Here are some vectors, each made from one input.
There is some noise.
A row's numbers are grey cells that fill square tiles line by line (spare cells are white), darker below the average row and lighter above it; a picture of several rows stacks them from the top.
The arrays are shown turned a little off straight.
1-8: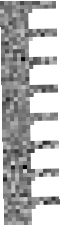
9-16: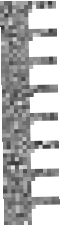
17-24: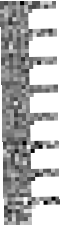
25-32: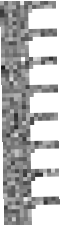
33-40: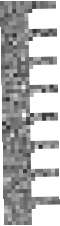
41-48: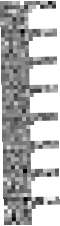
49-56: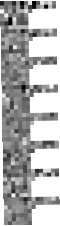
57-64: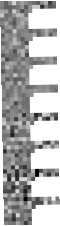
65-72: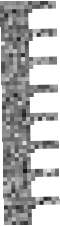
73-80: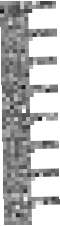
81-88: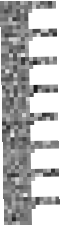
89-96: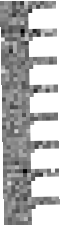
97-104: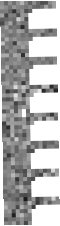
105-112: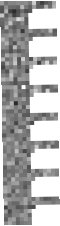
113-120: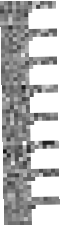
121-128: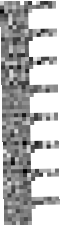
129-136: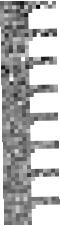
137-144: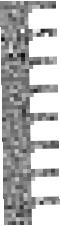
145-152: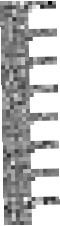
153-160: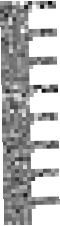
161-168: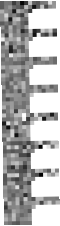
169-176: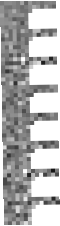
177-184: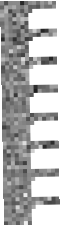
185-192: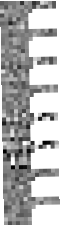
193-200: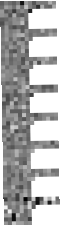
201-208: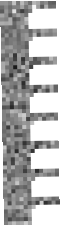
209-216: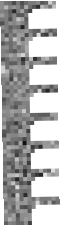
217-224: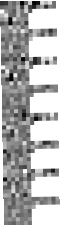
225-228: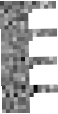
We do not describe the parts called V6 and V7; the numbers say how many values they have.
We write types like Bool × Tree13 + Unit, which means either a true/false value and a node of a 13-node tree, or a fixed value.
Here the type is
(Label5 × V6 + Line8) × Tree9 + V7.
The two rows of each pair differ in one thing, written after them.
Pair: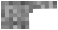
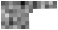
the node of the tree
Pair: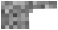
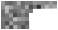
the label
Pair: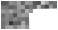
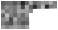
the node of the tree
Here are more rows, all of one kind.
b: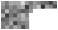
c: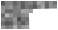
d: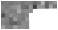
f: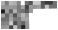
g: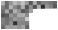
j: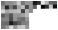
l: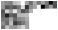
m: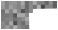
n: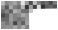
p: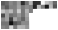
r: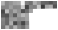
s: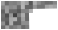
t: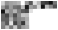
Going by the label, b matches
d, j and p.
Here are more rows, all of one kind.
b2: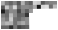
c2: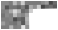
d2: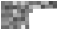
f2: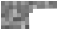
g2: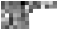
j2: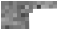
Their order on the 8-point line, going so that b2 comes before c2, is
d2, g2, j2, f2, b2, c2.
